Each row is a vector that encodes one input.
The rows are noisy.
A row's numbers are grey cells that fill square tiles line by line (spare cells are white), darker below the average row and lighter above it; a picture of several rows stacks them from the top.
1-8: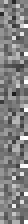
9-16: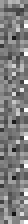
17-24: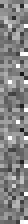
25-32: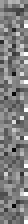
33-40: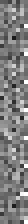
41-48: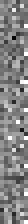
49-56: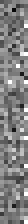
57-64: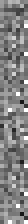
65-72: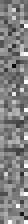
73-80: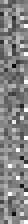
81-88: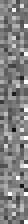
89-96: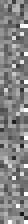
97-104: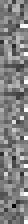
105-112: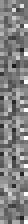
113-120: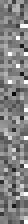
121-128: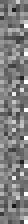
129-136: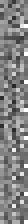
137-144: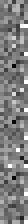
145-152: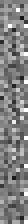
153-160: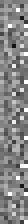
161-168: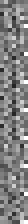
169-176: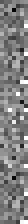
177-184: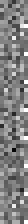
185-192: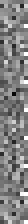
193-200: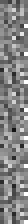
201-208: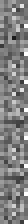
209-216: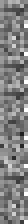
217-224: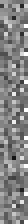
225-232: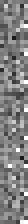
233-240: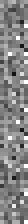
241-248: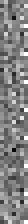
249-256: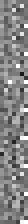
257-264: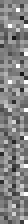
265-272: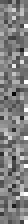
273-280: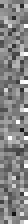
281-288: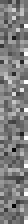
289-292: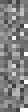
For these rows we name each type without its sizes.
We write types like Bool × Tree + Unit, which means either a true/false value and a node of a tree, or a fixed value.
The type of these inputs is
Bool × Bool × Bool + Circle.
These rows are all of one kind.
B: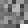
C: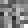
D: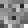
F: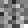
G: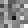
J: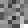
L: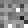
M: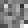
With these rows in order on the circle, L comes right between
D and M.
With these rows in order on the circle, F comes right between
C and J.
